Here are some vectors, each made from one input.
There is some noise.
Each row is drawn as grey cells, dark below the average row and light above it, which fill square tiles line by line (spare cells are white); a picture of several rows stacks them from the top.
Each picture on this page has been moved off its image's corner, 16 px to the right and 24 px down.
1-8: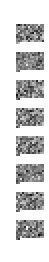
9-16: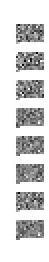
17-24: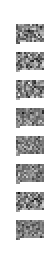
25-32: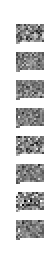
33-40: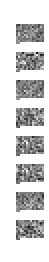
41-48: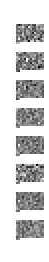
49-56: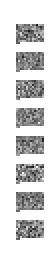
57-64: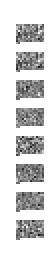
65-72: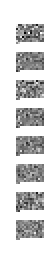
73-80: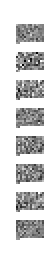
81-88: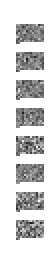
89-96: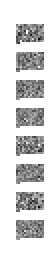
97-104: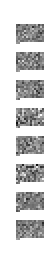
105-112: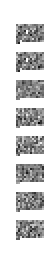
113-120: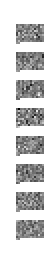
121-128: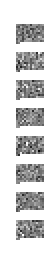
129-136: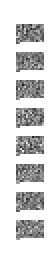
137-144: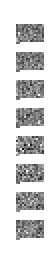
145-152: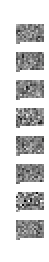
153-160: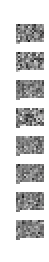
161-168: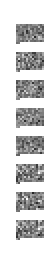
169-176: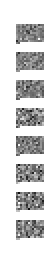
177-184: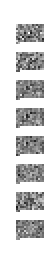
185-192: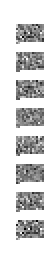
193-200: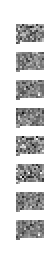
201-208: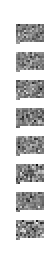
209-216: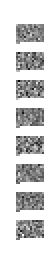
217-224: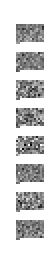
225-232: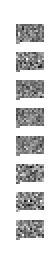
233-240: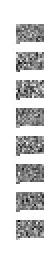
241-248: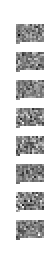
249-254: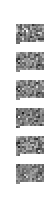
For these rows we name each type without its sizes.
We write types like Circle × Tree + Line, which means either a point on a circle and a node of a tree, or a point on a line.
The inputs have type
Bool × Circle + Tree.
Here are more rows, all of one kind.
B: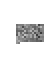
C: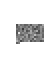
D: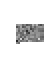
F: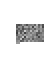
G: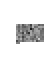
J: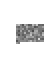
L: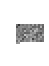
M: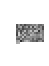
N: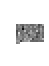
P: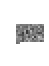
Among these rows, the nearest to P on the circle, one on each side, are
C and D.
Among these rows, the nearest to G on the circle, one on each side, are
D and J.
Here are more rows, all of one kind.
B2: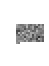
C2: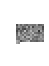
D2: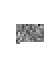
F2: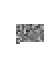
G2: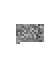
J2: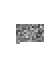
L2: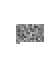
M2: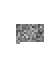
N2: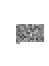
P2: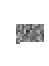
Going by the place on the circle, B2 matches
L2 and N2.
